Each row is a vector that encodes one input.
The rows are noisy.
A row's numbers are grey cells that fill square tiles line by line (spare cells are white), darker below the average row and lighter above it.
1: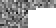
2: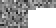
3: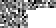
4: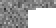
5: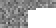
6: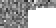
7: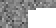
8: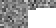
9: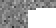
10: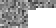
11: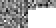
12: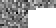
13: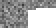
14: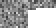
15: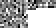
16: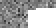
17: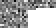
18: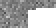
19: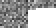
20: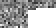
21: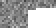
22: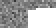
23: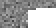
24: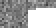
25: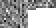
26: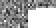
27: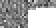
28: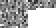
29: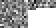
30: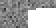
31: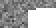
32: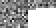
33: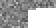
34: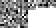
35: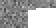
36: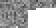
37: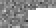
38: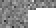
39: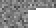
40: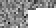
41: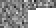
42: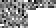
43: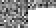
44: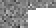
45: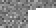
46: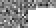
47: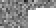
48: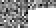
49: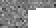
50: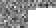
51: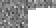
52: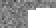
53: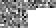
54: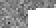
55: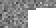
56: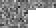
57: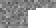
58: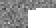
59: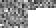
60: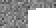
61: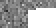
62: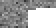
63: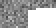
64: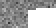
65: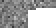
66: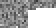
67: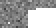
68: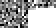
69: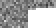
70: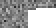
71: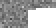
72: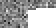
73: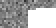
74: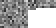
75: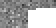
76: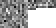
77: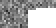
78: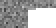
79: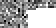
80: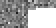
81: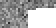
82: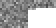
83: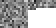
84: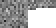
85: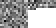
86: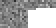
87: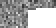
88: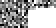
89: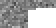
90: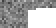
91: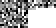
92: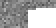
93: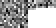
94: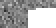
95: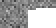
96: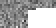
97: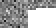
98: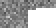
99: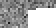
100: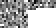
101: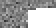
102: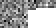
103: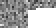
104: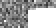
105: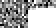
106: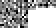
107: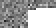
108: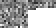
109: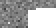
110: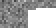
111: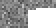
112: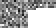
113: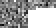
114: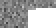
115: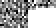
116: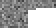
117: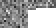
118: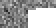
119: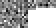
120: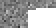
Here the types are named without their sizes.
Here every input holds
a point on a line and a node of a tree.
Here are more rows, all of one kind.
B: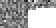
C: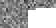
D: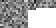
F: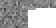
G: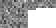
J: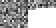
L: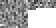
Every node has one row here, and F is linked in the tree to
L.
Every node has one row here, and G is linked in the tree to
D and J.
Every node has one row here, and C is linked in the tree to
B.
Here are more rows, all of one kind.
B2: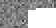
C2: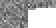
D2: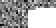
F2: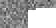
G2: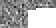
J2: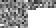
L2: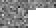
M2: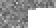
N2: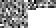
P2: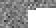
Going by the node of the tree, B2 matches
G2 and L2.
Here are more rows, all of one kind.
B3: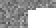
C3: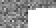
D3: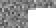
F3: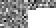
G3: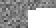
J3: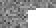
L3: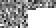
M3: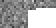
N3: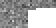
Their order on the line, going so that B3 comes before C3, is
M3, F3, G3, J3, D3, B3, C3, N3, L3.
